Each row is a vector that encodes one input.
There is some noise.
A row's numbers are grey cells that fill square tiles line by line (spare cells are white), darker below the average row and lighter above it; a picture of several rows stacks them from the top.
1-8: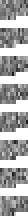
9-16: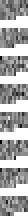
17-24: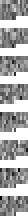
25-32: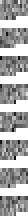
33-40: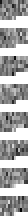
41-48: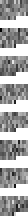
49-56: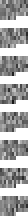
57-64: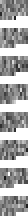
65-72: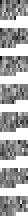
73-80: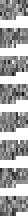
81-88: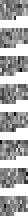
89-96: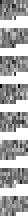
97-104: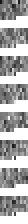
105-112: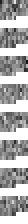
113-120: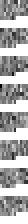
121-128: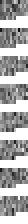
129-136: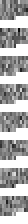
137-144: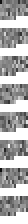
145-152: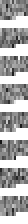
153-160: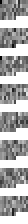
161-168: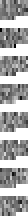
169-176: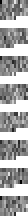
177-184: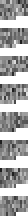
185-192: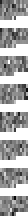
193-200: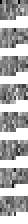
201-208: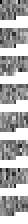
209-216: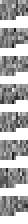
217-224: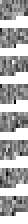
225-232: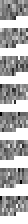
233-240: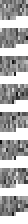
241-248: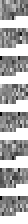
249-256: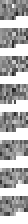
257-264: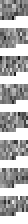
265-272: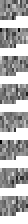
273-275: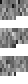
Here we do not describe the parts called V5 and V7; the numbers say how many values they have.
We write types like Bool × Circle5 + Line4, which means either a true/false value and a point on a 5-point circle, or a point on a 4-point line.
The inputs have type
(Bool × Circle8 + Circle6) × V5 × V7.
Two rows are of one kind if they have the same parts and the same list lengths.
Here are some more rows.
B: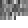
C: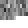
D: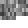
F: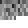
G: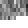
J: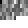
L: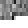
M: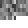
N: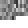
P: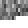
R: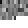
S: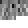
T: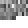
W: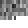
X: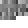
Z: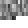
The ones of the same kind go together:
B, F, J, L, M, N, P, R, S, T, W, X, Z
C, D, G

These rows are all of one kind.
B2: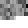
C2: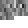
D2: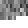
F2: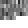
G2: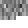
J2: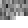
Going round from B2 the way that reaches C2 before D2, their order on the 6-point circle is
B2, C2, F2, G2, D2, J2.
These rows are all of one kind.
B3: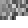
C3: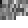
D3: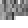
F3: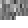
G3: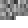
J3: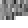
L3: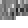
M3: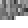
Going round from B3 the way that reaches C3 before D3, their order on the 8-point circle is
B3, F3, C3, L3, M3, D3, J3, G3.
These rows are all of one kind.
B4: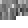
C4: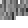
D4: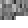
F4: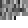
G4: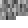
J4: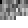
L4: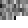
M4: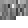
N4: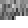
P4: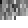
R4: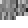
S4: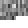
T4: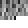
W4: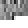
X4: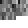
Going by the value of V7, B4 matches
F4, L4, R4 and T4.
